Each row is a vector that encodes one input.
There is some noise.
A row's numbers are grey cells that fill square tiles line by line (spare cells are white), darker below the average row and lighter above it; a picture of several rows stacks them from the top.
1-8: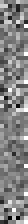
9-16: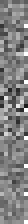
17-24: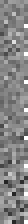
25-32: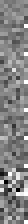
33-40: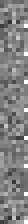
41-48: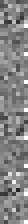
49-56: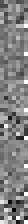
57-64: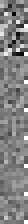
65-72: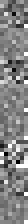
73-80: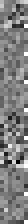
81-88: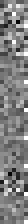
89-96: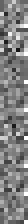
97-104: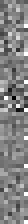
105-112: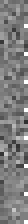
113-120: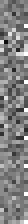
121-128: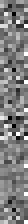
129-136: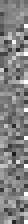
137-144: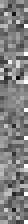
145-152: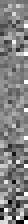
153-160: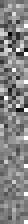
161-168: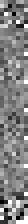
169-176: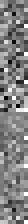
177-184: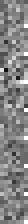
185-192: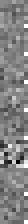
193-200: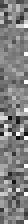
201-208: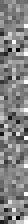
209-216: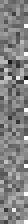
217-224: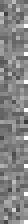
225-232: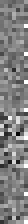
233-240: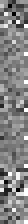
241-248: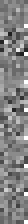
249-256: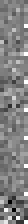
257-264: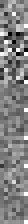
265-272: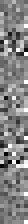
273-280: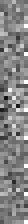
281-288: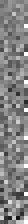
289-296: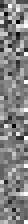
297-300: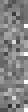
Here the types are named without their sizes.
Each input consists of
a list of points on a line.
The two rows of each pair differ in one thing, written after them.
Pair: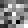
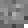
the place on the line in item 2 of the list
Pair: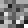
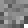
the place on the line in item 1 of the list
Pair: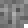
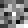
the place on the line in item 1 of the list
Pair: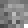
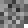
the place on the line in item 1 of the list
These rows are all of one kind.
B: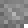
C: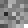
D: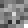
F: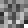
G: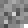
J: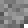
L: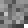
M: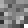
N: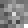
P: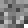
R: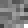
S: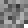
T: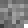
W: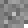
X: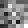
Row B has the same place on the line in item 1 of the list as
J, M, N and X.
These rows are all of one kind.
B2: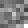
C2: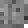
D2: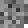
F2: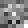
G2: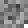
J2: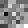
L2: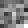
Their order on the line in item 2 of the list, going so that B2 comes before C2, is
J2, G2, L2, D2, B2, C2, F2.
